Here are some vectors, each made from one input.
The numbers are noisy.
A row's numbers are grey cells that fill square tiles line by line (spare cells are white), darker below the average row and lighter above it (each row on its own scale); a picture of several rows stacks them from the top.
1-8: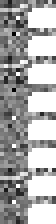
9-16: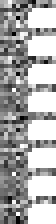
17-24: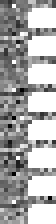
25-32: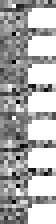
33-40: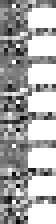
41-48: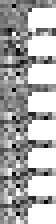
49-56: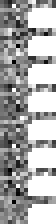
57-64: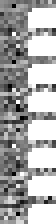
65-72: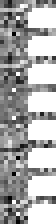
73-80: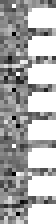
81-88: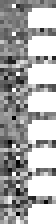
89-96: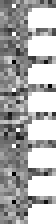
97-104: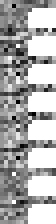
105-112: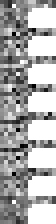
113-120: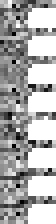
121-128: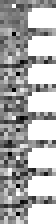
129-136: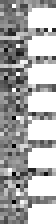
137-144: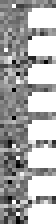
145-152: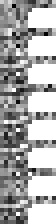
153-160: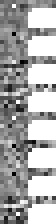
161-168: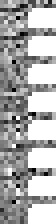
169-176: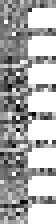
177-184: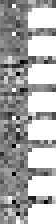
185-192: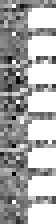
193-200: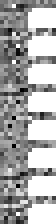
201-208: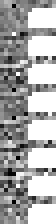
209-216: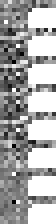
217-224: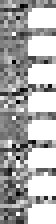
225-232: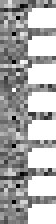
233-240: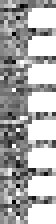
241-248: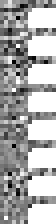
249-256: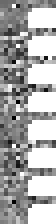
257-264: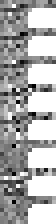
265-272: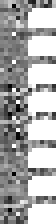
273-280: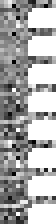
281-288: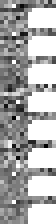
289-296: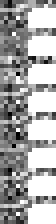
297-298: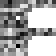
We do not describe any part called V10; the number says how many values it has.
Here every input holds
a list of up to two items, each a true/false value and a value of V10.
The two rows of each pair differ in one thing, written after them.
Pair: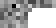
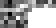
the value of V10 in item 2 of the list
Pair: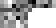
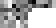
the value of V10 in item 2 of the list
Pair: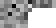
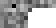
the true/false value in item 1 of the list
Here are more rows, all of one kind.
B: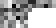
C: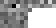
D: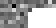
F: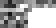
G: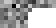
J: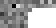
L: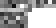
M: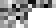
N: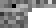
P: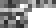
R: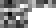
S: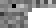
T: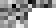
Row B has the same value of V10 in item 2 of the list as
R and S.
